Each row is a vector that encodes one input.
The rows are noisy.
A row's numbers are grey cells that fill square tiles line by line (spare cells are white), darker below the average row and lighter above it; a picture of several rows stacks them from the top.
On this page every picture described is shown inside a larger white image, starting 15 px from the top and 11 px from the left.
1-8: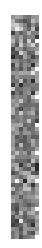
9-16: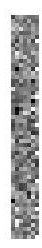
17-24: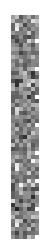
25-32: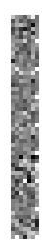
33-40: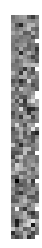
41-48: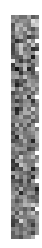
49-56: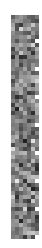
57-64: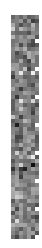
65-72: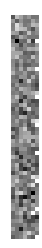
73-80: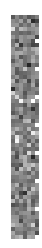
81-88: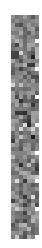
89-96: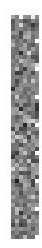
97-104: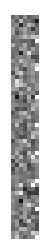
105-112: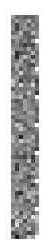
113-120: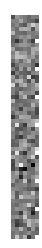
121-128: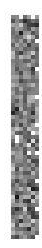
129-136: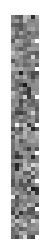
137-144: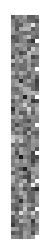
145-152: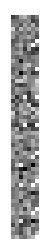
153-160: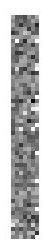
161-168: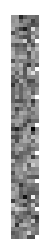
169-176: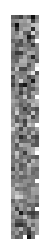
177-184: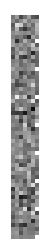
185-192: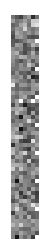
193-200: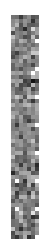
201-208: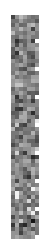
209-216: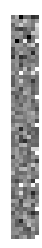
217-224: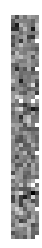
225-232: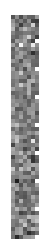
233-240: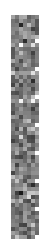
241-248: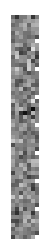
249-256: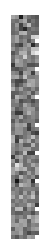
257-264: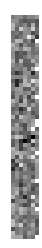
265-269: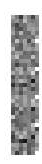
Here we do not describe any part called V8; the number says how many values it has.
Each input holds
a node of a 9-node tree, together with either a point on a 5-point line and a value of V8, or a list of up to three points on a 6-point line.
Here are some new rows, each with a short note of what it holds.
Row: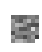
a node of a 9-node tree, together with a list of three items
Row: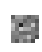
a node of a 9-node tree, together with a list of two items
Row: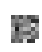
a node of a 9-node tree, together with a list of three items
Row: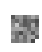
a node of a 9-node tree, together with a list of one item
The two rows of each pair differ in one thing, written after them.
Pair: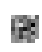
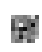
the value of V8
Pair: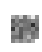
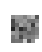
the node of the tree
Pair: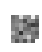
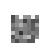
the value of V8
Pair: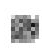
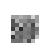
the value of V8
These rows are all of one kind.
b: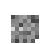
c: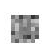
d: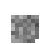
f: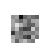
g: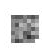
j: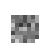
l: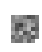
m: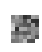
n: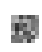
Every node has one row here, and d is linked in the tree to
b and l.
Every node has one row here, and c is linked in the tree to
f and l.
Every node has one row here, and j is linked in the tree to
g.
